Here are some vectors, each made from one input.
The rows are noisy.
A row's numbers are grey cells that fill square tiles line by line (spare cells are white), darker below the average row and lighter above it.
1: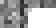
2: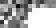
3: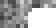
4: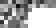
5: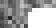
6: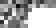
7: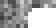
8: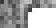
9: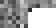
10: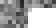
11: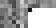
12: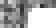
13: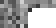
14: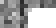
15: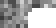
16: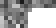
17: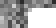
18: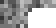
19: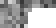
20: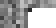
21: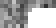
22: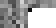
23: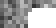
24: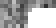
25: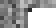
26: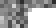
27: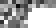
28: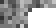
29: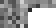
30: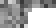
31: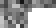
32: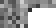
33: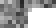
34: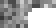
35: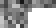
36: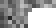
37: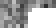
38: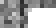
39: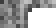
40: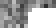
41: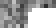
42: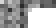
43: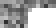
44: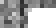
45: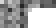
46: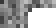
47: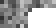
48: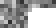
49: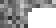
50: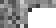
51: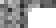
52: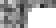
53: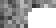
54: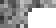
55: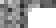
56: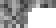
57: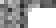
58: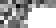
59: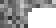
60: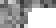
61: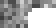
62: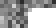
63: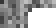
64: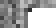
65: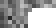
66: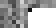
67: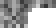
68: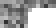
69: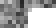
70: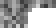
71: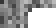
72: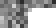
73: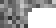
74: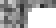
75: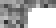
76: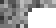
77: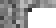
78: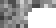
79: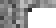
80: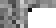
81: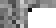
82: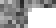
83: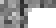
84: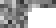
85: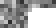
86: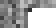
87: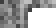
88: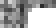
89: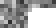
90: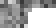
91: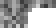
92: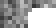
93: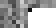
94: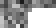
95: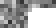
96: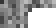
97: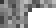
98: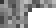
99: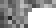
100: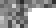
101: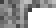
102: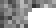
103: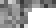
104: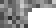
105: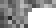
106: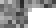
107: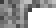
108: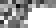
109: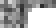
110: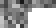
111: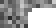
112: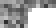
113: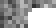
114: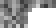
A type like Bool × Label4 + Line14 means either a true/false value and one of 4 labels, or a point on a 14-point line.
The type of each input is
Circle10 + Tree11 + Unit.
